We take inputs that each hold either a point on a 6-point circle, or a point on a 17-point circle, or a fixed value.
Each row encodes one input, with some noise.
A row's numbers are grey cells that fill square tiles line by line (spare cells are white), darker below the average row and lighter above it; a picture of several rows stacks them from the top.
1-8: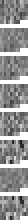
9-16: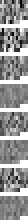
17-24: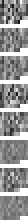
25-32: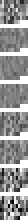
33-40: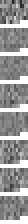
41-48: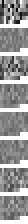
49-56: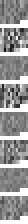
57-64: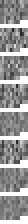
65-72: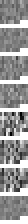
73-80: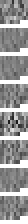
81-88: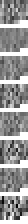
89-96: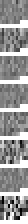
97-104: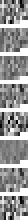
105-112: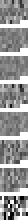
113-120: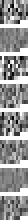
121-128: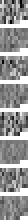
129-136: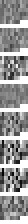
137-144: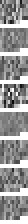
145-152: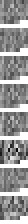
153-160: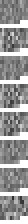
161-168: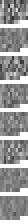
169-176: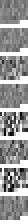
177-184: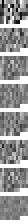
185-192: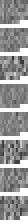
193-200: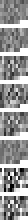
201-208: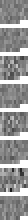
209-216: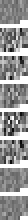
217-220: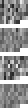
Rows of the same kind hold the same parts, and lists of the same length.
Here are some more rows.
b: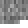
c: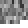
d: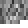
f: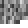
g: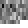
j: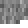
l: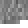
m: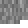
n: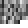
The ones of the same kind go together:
b, f, j, l, m, n
c, d
g

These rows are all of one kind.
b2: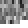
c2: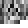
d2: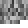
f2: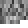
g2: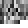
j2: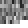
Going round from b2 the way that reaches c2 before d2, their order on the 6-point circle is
b2, f2, j2, c2, g2, d2.
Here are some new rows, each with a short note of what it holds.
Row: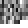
a point on a 17-point circle
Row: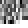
a fixed value
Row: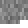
a point on a 17-point circle
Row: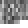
a point on a 17-point circle
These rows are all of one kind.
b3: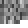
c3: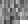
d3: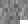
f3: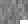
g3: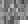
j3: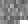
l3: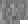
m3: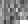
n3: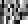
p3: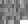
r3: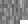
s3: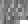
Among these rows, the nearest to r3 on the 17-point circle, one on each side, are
p3 and s3.
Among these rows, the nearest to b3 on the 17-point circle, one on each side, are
l3 and p3.
